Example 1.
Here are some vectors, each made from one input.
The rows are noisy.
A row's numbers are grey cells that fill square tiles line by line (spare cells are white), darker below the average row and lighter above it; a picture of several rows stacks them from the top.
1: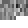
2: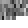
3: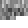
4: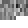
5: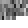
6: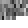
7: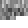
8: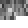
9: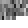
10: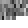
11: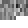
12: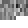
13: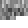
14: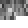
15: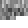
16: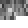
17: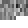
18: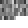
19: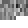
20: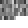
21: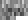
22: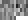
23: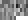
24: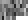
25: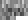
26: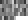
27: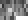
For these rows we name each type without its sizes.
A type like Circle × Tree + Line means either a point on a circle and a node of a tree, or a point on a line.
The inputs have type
Line.
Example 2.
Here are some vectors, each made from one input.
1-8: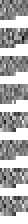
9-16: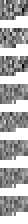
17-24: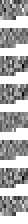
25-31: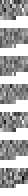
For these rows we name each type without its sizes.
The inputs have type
Line.
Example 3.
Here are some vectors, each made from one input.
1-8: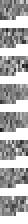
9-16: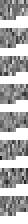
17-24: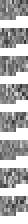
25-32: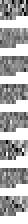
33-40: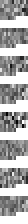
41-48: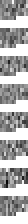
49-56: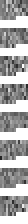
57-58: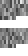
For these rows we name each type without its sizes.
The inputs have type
Tree.
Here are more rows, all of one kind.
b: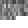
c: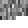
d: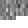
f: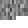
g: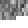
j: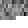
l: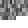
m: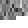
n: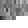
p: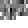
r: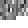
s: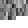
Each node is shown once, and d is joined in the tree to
f, j and r.
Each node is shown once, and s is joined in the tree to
f.
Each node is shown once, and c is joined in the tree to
n.
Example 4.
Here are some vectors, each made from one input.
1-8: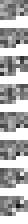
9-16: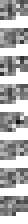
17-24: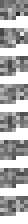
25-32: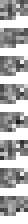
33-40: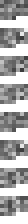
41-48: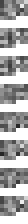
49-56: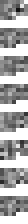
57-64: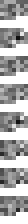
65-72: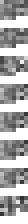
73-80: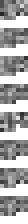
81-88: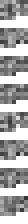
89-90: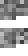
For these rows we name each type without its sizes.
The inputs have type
Line.
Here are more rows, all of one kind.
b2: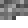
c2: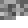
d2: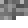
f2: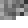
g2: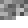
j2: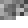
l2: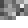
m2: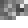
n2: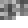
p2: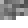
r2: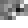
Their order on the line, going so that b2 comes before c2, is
r2, m2, l2, b2, d2, p2, f2, j2, g2, c2, n2.
